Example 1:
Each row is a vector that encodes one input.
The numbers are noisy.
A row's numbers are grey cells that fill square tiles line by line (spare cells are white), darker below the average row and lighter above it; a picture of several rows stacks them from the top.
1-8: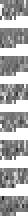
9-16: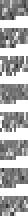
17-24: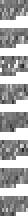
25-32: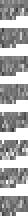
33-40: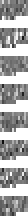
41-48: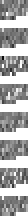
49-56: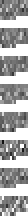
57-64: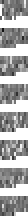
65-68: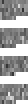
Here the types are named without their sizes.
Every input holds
a point on a line.
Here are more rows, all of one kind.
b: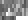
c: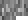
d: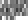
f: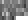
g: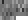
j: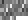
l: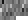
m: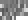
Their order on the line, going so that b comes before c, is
d, f, b, c, m, g, j, l.
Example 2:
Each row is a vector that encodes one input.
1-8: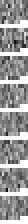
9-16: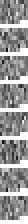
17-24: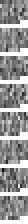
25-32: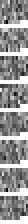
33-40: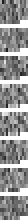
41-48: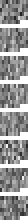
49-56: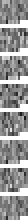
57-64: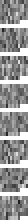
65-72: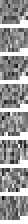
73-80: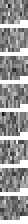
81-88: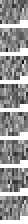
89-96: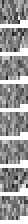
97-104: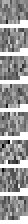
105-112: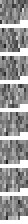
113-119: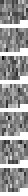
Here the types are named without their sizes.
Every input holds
a point on a circle.
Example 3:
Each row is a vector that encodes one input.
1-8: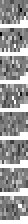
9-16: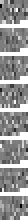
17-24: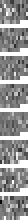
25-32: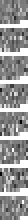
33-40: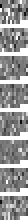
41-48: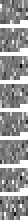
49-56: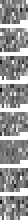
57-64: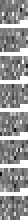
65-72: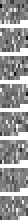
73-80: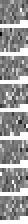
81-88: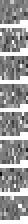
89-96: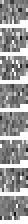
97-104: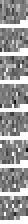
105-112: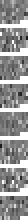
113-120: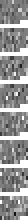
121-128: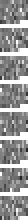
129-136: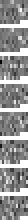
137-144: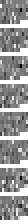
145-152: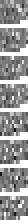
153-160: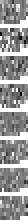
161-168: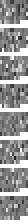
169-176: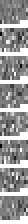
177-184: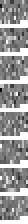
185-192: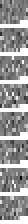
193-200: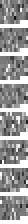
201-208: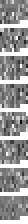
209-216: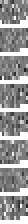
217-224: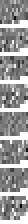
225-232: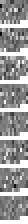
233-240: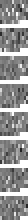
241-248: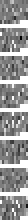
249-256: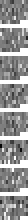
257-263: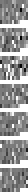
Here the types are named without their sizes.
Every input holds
either a fixed value, or four true/false values.
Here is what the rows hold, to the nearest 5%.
A few of them hold a fixed value. The rest hold four true/false values.
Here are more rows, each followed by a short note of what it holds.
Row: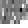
four true/false values
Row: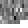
four true/false values
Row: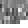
four true/false values
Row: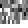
a fixed value
